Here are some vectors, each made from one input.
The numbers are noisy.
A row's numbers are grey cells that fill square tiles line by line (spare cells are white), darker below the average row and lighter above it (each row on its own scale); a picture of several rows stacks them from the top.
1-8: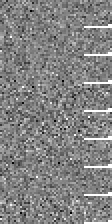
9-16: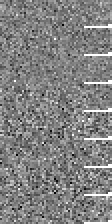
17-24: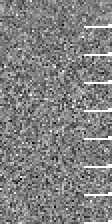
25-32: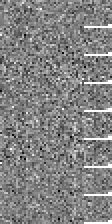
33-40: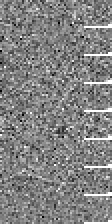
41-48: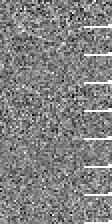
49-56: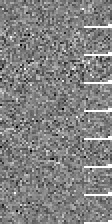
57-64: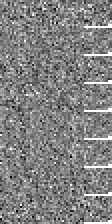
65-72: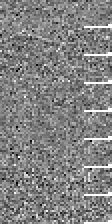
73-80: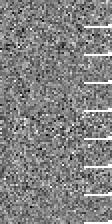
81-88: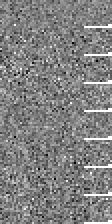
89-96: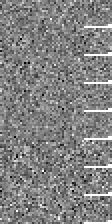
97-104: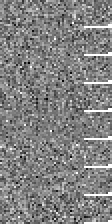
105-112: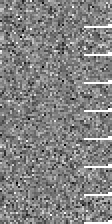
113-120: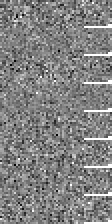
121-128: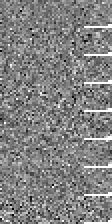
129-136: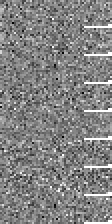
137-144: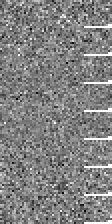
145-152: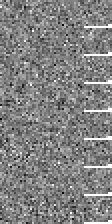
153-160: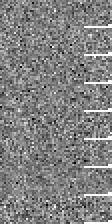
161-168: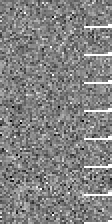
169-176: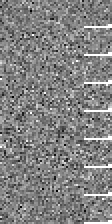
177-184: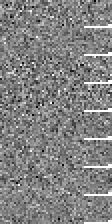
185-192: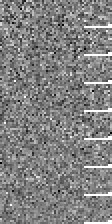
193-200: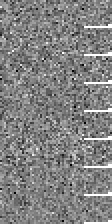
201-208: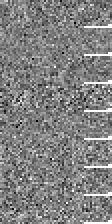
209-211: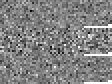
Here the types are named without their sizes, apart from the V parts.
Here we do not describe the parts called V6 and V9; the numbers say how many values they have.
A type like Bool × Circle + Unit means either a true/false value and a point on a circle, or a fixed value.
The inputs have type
(Bool × Bool × Bool + Unit) × V6 × V9 + Line × Tree.
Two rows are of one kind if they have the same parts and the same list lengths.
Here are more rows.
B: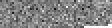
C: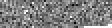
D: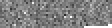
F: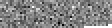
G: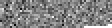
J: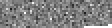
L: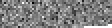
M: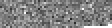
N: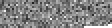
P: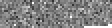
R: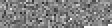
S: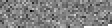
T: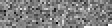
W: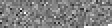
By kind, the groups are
B, C, D, J, M, P, T, W
F, G, R
L, N, S

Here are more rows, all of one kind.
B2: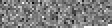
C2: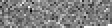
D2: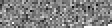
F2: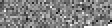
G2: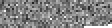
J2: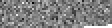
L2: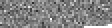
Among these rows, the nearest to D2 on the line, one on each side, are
F2 and G2.
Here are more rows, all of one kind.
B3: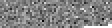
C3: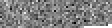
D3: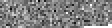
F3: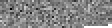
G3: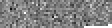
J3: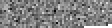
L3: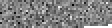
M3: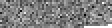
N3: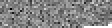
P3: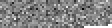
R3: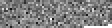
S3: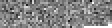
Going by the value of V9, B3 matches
C3 and M3.
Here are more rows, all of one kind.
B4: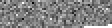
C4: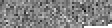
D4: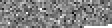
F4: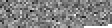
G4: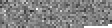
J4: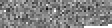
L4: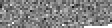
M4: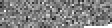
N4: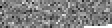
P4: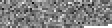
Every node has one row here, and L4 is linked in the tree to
C4, J4 and M4.
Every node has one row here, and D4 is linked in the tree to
B4.
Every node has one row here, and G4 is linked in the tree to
F4.
